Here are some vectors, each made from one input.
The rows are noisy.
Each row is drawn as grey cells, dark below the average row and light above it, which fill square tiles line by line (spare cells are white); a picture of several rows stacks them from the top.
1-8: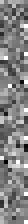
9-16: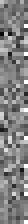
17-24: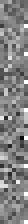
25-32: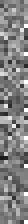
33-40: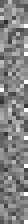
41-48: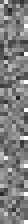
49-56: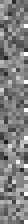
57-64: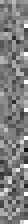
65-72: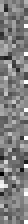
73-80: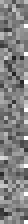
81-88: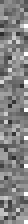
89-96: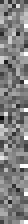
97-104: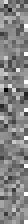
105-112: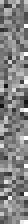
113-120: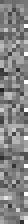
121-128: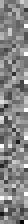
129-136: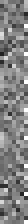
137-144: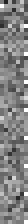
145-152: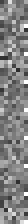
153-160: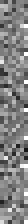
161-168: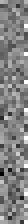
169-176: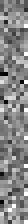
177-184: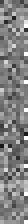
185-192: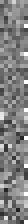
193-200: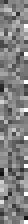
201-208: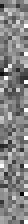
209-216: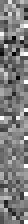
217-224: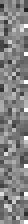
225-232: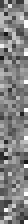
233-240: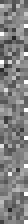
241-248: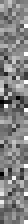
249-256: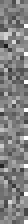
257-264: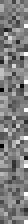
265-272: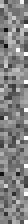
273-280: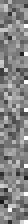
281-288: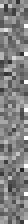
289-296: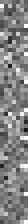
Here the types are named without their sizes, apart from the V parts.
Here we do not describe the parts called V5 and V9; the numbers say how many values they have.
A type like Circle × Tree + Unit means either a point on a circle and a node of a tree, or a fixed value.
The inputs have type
Bool × (Line + V9) × V5.
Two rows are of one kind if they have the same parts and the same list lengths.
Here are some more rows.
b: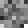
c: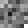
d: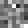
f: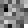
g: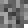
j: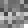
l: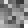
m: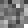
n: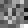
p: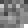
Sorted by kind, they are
b, c, g, j, m, n, p
d, f, l

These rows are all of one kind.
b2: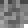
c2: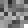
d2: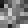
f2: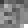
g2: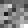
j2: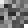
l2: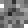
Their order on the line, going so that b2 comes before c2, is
d2, b2, f2, j2, l2, c2, g2.
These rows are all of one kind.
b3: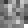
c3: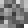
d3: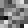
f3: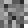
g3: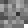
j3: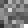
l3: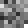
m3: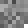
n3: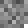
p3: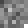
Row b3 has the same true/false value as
c3 and d3.
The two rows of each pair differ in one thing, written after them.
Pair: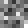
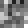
the true/false value
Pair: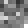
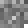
the value of V5
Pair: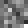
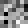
the true/false value
